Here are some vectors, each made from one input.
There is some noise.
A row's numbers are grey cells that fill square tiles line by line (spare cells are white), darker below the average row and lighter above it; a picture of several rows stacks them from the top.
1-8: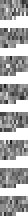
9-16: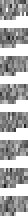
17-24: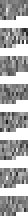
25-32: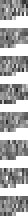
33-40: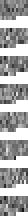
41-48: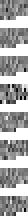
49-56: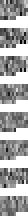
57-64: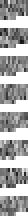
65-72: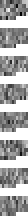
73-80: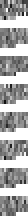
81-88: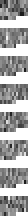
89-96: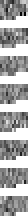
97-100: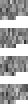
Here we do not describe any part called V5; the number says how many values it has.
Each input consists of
a value of V5, together with either a point on a 6-point line, or a point on an 8-point line.
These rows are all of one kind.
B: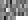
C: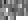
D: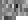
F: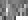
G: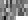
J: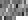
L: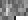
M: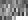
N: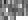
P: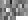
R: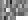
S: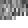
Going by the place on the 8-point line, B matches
F, J and M.
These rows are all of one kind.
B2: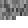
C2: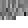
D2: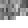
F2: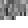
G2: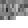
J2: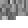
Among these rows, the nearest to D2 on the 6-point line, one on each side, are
B2 and J2.
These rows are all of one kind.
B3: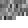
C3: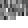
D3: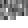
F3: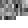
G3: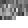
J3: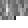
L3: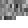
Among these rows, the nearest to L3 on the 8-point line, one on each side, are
B3 and F3.
